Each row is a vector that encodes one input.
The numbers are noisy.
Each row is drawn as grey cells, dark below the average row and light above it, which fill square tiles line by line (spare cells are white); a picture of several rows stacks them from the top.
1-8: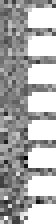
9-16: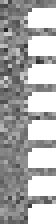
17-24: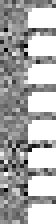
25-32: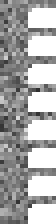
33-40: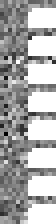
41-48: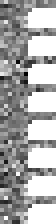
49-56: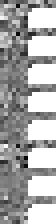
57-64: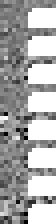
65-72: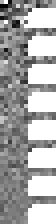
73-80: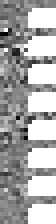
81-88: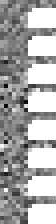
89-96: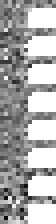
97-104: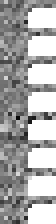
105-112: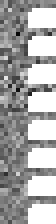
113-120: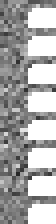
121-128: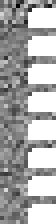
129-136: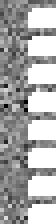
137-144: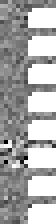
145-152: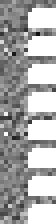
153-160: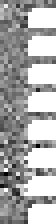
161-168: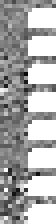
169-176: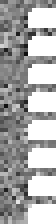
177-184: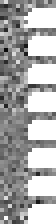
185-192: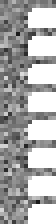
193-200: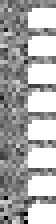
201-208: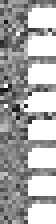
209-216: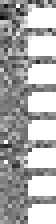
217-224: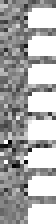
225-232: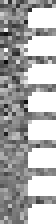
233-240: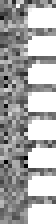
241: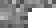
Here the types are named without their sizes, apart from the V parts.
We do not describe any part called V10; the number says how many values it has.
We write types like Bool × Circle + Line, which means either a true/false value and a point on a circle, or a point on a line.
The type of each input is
Bool × (Tree + Unit) × V10 + Label + Line.
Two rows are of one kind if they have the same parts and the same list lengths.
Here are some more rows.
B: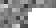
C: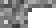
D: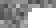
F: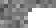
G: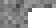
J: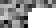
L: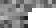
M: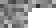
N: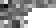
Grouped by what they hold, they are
B
C, G
D, F, J, L, N
M

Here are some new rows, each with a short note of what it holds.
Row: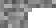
a point on a line
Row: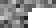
a node of a tree, a true/false value and a value of V10
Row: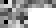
a point on a line
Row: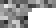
a point on a line
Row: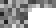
a true/false value and a value of V10
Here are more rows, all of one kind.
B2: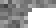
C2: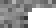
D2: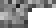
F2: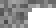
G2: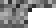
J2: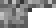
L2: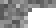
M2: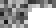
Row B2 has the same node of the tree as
D2 and J2.
